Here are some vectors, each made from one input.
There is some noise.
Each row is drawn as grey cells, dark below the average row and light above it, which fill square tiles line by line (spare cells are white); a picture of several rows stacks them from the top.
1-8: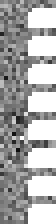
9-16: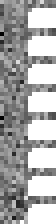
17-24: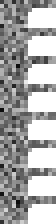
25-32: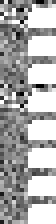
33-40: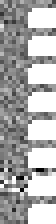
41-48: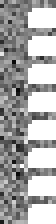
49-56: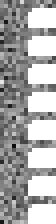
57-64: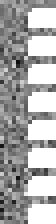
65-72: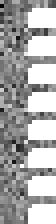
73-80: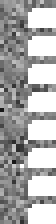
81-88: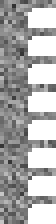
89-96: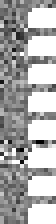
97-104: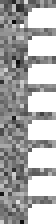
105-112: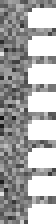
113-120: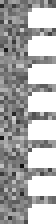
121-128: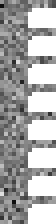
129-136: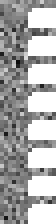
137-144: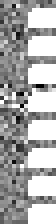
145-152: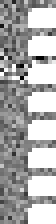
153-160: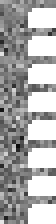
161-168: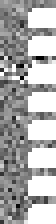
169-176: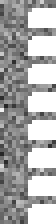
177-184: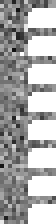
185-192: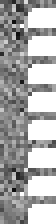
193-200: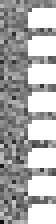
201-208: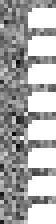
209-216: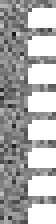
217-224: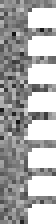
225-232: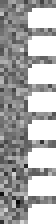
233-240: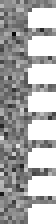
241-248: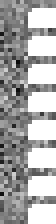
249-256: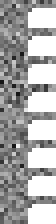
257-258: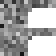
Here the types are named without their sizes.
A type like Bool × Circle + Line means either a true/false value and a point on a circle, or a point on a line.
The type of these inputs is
List(Line).
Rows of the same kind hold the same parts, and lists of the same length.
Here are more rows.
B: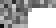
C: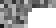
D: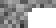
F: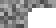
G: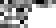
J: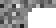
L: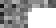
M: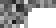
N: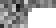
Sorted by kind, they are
B, C, M, N
D, J, L
F
G

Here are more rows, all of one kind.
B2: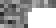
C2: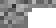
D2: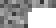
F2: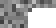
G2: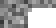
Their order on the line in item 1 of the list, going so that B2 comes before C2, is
B2, D2, G2, C2, F2.
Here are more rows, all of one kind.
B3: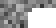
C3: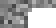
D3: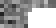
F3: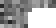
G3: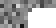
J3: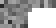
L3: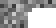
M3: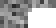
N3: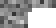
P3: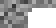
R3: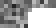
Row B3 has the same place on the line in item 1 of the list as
L3 and P3.
